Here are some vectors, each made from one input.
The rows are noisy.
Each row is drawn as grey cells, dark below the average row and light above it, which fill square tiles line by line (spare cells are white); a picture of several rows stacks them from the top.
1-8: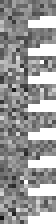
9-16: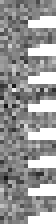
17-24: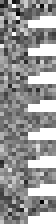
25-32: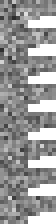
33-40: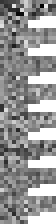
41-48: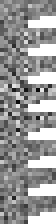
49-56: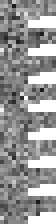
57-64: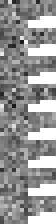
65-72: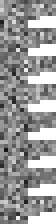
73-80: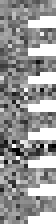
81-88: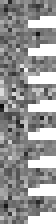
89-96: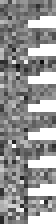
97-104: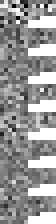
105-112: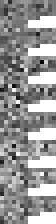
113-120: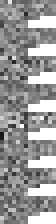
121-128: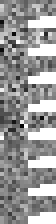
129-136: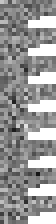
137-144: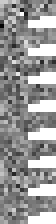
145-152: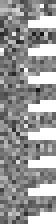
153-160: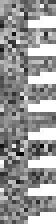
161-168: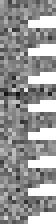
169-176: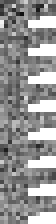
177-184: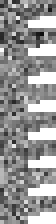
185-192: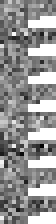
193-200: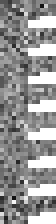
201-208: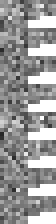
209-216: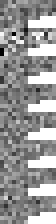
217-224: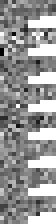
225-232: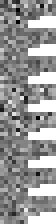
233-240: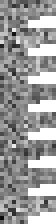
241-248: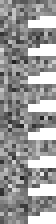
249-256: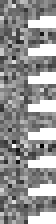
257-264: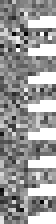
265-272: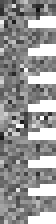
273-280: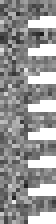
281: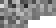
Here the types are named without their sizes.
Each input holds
a true/false value, together with either a point on each of two circles, or a fixed value.
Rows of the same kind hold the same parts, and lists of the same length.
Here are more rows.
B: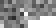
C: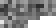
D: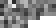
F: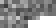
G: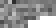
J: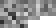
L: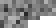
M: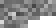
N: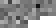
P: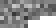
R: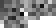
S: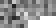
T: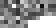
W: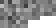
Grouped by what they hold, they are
B, J, R, S
C, D, F, G, L, M, N, P, T, W

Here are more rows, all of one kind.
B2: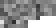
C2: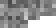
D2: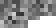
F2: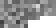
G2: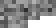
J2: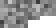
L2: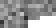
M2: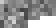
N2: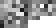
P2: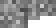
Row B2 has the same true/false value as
C2 and D2.
